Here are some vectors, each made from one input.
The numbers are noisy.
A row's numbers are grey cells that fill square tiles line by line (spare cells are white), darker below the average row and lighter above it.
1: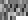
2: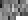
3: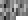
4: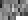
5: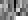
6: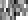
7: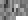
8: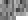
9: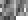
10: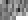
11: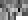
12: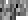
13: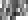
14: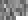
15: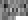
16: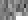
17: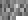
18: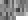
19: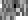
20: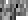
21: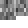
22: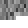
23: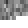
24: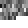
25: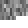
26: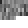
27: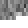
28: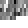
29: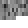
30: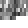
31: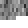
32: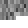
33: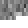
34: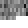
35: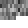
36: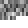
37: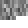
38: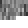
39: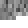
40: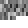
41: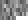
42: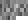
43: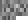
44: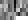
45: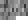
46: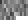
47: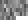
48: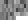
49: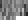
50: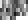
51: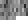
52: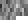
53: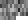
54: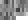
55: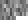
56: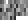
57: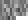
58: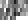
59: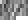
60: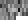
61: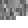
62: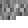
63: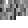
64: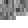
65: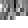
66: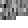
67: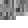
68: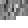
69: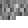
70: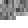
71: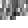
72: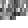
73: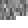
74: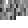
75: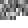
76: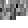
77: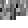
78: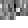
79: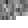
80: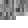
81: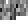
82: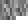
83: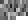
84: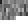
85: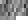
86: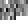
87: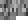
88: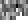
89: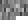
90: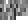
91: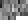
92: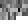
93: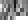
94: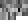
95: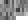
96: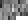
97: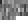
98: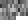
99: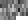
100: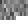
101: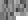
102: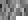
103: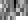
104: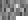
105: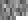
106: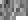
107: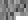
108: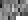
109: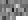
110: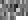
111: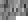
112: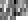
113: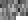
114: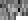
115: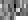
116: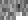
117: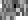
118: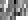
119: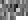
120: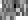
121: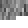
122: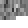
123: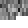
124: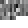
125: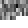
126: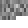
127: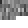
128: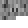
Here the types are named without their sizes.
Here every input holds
a node of a tree, together with either three true/false values, or a list of points on a line.
